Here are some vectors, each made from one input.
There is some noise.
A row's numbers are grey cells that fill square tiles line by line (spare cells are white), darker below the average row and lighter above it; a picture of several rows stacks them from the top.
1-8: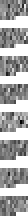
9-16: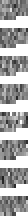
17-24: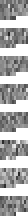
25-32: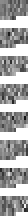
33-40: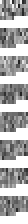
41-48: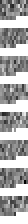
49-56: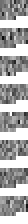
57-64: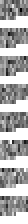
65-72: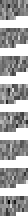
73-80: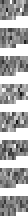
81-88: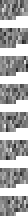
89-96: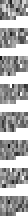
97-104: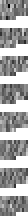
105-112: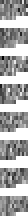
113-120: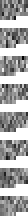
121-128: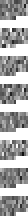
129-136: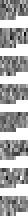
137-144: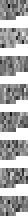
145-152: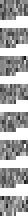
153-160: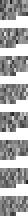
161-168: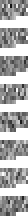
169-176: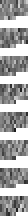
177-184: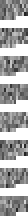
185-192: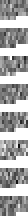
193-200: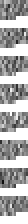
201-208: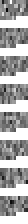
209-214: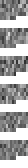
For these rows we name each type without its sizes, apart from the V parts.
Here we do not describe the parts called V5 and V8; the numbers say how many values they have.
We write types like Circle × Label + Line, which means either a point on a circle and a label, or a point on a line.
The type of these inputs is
Bool × V5 + (Circle + Unit) × V8 + Tree.
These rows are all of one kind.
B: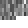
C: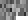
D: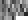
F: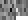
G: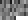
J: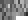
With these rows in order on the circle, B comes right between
C and J.
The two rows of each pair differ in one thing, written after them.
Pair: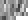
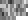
the true/false value
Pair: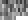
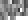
the true/false value
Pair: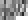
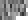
the true/false value
